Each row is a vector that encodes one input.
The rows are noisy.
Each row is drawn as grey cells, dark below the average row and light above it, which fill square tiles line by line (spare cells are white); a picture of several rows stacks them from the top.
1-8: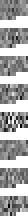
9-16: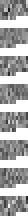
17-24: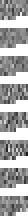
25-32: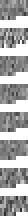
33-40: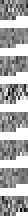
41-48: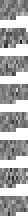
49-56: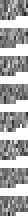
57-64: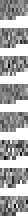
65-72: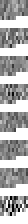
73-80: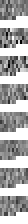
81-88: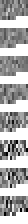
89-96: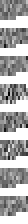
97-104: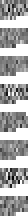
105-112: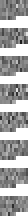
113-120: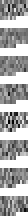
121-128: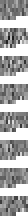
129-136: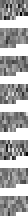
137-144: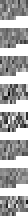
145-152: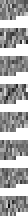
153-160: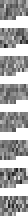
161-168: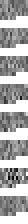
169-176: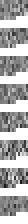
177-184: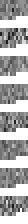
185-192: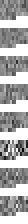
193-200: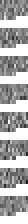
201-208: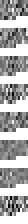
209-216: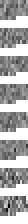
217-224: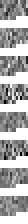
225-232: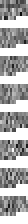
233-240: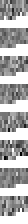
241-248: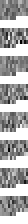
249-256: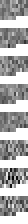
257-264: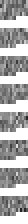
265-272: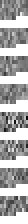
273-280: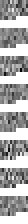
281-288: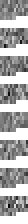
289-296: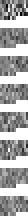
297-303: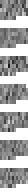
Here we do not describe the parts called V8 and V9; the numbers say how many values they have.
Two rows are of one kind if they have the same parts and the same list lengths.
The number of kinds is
2.
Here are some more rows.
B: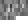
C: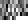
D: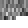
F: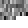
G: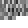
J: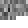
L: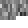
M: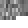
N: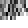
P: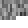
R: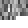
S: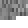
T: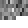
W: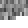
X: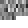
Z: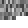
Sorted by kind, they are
B, G, L, P, R, S, W
C, D, F, J, M, N, T, X, Z

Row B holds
one of 7 labels, a value of V8 and a value of V9.
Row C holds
a point on a 15-point circle, one of 7 labels and a value of V9.
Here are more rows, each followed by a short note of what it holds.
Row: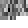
a point on a 15-point circle, one of 7 labels and a value of V9
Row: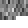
a point on a 15-point circle, one of 7 labels and a value of V9
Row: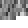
a point on a 15-point circle, one of 7 labels and a value of V9
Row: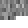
one of 7 labels, a value of V8 and a value of V9
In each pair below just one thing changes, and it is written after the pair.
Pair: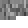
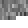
the value of V8
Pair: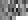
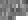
the label
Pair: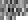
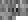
the value of V8
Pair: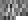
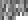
the value of V9
